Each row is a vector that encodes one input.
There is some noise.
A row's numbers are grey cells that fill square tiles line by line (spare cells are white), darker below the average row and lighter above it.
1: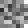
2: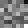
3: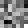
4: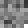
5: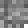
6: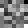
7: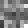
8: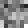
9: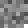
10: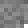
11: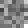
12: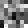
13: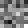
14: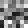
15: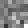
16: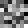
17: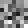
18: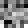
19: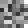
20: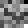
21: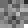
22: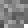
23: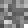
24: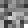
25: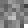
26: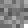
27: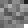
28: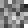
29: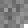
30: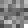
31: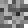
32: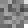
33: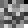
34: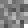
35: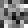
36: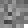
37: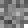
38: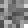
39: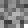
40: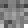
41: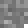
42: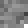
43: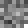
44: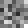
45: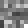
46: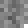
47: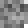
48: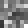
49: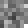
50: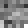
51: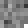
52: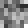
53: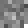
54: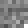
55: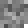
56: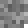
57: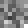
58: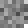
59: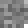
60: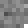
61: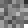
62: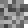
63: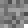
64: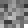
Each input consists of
one of 6 labels and three true/false values.
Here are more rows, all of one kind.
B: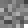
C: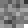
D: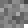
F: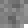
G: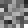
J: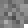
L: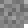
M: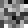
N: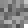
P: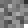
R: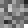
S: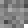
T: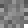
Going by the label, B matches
C, F, L and M.
